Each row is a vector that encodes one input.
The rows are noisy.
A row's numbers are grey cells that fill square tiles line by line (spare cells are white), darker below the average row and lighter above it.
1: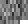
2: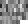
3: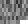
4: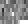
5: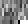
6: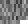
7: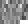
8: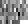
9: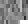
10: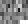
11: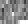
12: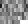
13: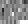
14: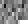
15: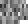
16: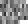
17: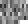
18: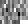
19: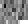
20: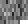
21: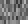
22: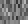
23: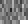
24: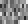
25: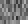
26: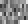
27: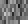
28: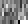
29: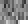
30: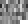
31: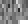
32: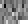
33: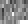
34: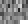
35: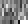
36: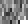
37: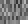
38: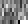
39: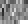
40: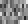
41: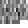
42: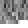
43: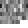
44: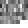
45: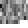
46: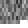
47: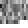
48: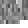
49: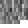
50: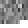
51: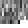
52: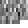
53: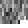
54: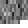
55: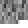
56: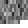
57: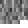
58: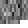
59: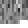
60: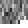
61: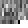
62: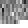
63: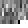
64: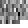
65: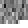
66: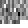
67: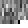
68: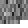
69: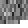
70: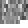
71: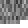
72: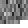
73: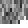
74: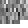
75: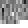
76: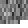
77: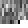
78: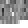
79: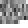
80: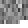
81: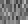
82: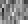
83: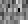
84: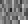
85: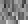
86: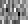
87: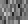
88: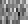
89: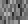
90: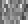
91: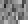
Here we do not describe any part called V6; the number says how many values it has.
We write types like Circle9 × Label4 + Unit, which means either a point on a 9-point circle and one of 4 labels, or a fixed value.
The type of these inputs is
Line5 + Line7 × V6.
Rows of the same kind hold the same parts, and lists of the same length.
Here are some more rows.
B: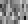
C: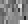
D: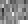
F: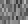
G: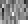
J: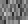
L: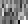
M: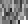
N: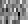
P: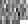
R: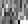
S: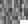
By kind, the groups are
B, C, D, G, N, P
F, J, L, M, R, S

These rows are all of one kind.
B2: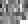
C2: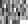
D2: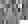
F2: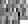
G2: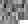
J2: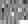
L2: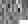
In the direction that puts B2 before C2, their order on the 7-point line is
B2, L2, C2, G2, J2, F2, D2.
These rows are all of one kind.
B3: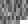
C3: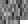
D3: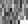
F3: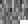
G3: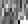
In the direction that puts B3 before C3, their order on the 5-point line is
G3, D3, F3, B3, C3.
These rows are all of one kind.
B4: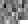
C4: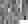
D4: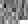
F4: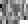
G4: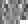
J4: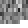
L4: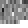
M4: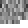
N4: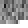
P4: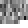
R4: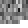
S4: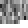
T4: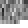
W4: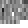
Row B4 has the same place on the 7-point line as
C4, L4, S4 and W4.
